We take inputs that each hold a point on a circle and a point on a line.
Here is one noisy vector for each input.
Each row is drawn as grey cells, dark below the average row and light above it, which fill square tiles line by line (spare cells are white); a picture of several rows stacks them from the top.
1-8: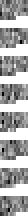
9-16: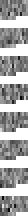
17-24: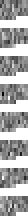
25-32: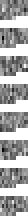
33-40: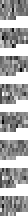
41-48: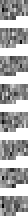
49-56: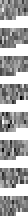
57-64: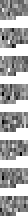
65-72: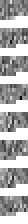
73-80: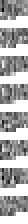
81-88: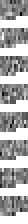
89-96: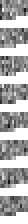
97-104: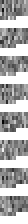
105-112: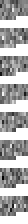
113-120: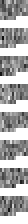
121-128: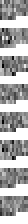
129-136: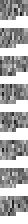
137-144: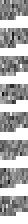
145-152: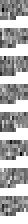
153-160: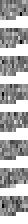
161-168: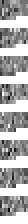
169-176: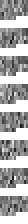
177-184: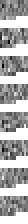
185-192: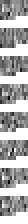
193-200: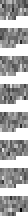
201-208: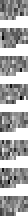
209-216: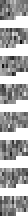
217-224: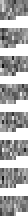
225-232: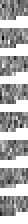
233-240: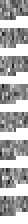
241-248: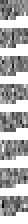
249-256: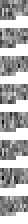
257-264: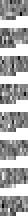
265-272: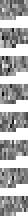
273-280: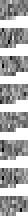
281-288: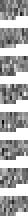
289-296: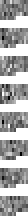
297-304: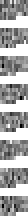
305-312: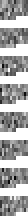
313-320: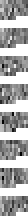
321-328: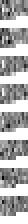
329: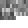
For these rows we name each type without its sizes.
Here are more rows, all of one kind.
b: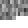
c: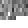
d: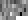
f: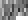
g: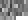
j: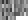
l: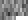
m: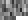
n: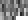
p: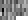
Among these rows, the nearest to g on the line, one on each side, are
c and d.
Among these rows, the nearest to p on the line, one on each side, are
j and n.
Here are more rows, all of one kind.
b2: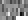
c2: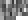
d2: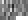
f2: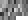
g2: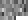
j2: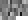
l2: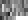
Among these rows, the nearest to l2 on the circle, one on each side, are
g2 and j2.
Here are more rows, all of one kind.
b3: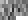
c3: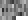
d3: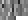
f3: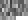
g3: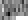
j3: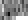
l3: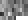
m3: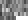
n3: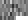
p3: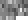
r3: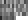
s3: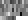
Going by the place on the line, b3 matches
g3 and j3.
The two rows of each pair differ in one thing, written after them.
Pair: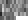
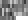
the place on the circle
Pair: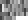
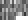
the place on the circle
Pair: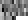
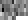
the place on the circle
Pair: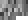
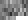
the place on the circle
